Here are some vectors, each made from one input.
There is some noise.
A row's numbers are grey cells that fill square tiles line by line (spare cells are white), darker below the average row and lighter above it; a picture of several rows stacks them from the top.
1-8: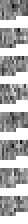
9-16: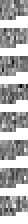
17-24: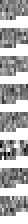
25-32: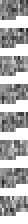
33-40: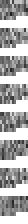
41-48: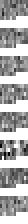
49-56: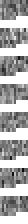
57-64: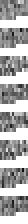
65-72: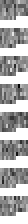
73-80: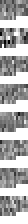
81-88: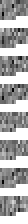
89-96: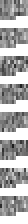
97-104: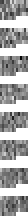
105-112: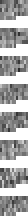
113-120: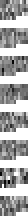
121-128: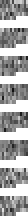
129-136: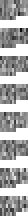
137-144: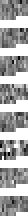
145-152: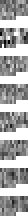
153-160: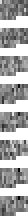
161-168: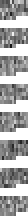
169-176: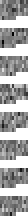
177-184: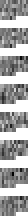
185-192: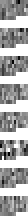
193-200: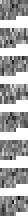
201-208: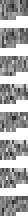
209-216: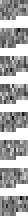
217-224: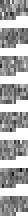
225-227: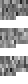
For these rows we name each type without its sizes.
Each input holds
a list of points on a line.
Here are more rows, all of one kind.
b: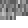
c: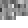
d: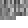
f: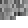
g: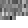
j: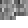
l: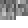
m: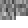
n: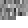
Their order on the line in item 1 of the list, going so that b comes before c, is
g, b, l, m, c, j, f, d, n.
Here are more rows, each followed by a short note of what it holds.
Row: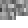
a list of two items
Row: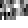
the empty list
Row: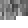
a list of three items
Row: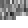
a list of one item
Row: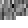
a list of three items
